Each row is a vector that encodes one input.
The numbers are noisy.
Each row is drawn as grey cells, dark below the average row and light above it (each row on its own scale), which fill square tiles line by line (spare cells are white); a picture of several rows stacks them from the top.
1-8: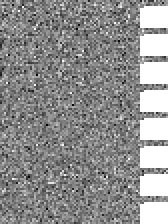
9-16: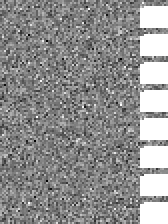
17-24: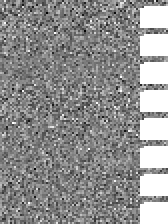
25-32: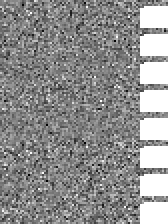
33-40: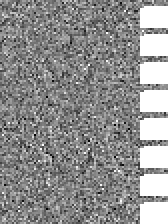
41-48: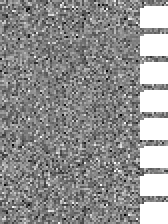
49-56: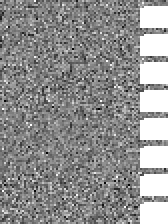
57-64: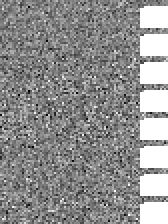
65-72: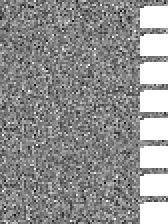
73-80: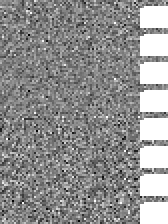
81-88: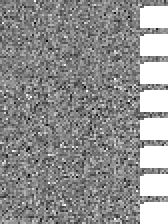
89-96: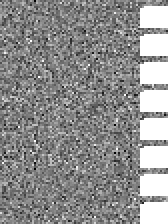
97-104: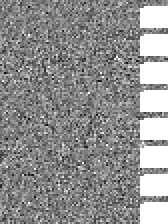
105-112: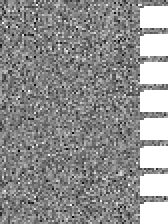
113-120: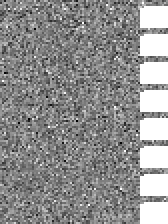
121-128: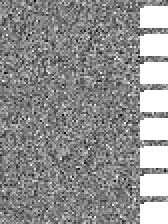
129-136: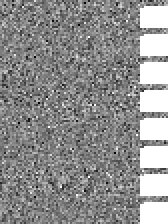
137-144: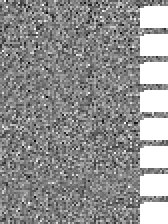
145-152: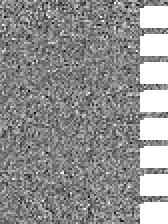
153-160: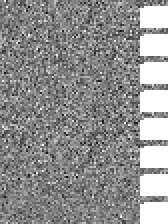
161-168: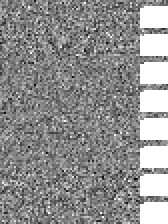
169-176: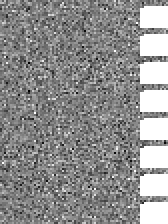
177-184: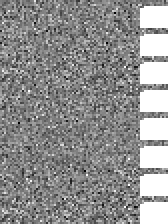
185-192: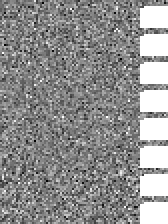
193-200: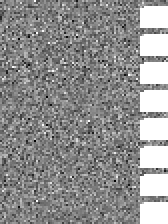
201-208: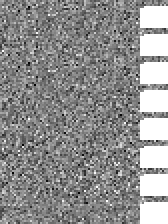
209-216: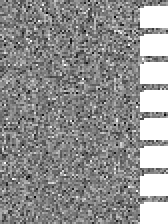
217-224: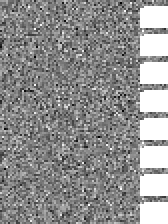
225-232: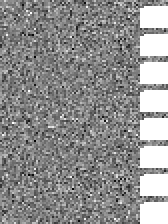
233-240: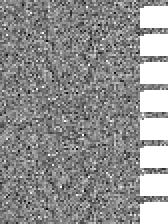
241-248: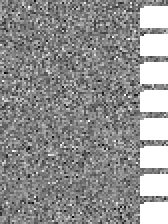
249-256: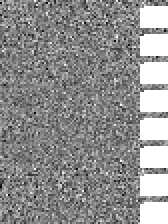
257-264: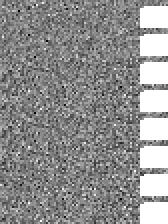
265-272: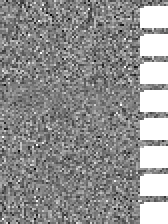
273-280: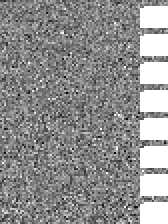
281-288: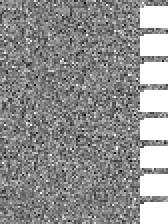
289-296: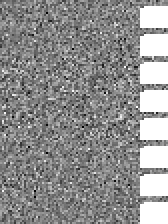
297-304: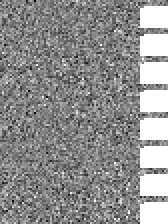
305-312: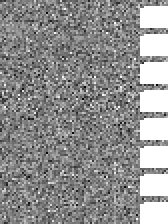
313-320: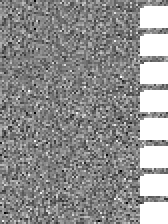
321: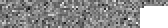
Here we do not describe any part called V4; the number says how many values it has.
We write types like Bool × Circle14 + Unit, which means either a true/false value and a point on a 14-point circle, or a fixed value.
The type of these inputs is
Line5 + Tree11 × V4.
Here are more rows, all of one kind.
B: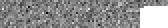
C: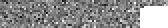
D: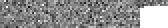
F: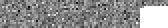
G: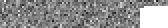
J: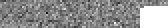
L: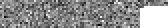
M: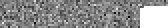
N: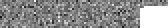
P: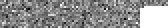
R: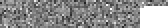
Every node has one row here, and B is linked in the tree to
D and G.
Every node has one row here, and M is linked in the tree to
N.
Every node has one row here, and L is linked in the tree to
R.
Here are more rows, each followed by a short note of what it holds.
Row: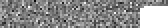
a point on a 5-point line
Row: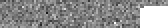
a node of an 11-node tree and a value of V4
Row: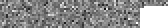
a node of an 11-node tree and a value of V4
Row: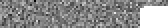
a point on a 5-point line
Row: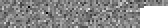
a node of an 11-node tree and a value of V4
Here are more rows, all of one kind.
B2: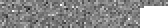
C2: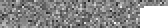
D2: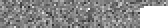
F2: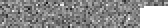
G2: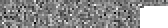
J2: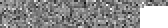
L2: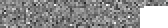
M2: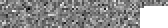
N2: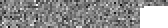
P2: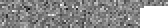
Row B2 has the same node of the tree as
F2, M2 and P2.
